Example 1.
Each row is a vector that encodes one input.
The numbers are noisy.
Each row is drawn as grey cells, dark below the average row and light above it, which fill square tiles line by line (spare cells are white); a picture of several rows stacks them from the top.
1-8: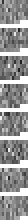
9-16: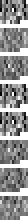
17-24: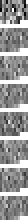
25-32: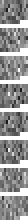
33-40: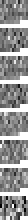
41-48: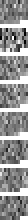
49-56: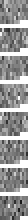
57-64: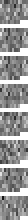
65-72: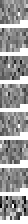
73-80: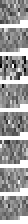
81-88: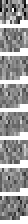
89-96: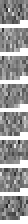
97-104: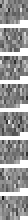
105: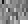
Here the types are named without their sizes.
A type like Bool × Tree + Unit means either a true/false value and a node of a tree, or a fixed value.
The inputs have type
Bool × Bool × Bool + Tree + Unit.
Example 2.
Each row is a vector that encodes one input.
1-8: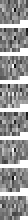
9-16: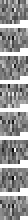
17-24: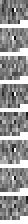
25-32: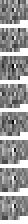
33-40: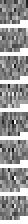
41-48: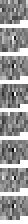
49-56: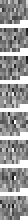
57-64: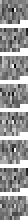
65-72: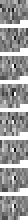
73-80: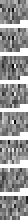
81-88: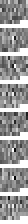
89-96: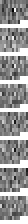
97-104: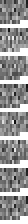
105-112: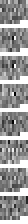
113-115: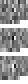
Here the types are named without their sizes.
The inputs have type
Bool × Tree.
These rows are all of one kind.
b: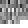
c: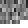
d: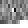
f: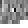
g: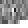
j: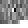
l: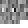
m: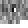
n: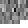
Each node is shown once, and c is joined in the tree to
n.
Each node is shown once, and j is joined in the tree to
d.
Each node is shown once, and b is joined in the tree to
m.
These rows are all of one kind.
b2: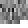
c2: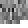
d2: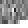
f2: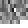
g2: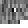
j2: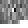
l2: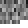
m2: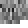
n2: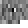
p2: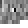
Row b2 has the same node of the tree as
c2, m2 and p2.
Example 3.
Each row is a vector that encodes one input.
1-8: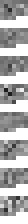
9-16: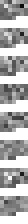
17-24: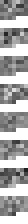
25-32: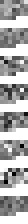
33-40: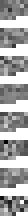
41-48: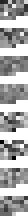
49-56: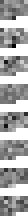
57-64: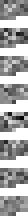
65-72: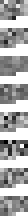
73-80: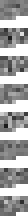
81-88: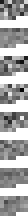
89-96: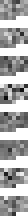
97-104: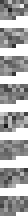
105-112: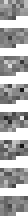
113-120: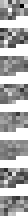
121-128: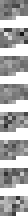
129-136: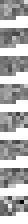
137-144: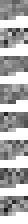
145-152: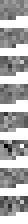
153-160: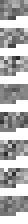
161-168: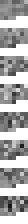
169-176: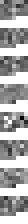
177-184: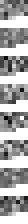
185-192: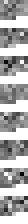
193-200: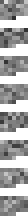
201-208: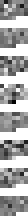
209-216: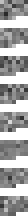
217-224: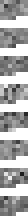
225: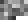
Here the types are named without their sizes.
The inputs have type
Bool × Bool × Bool × Bool + Line.
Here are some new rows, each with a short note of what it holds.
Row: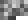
four true/false values
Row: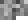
a point on a line
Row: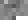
four true/false values
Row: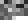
four true/false values
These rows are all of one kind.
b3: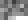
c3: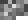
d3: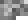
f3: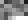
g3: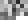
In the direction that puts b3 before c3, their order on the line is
f3, g3, b3, d3, c3.
